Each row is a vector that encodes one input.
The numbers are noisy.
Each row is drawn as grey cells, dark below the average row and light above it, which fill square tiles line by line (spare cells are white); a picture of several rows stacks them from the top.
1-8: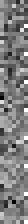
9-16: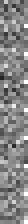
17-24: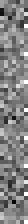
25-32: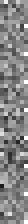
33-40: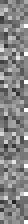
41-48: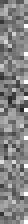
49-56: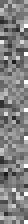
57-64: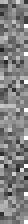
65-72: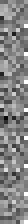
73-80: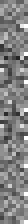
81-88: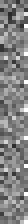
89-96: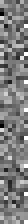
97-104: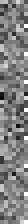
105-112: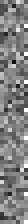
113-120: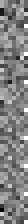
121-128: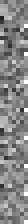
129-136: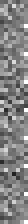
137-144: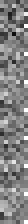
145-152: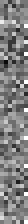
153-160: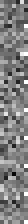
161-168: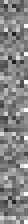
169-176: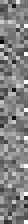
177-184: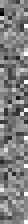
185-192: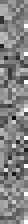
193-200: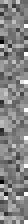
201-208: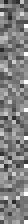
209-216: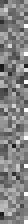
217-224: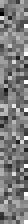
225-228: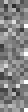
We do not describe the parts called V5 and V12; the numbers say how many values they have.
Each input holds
either a point on an 11-point circle, or a point on a 3-point line, a point on a 7-point line and a value of V5, or a value of V12.
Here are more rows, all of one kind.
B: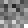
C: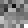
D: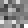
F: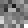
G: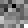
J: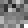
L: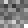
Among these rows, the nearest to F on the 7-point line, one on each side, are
B and C.
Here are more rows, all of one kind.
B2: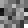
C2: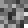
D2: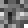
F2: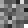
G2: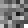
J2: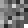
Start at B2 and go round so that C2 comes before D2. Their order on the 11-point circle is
B2, C2, D2, F2, J2, G2.
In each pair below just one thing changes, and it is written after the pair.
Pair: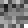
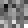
the place on the 7-point line
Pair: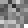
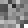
the place on the 7-point line
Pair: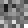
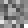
the value of V5
